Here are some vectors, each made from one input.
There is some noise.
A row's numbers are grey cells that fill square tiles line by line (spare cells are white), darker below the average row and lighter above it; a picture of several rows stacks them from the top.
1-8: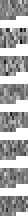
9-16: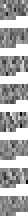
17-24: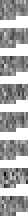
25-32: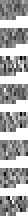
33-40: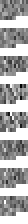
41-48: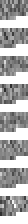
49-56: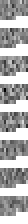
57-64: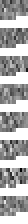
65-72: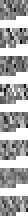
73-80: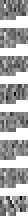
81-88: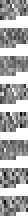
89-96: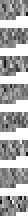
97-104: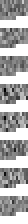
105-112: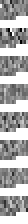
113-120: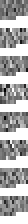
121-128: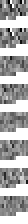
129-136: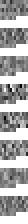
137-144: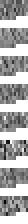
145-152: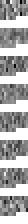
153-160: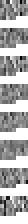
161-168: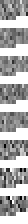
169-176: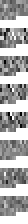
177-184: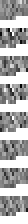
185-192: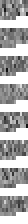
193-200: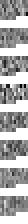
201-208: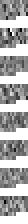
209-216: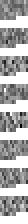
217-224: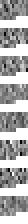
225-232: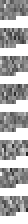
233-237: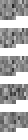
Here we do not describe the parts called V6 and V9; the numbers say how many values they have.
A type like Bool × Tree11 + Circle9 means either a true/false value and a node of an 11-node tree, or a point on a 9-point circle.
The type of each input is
Line4 × (Line4 + (Line5 + V6) × V9).
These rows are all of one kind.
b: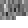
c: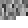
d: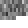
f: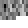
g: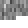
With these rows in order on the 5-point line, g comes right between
b and f.
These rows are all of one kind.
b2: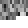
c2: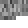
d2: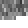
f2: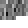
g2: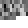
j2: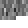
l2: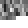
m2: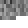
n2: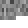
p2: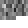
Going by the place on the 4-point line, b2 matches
g2 and l2.
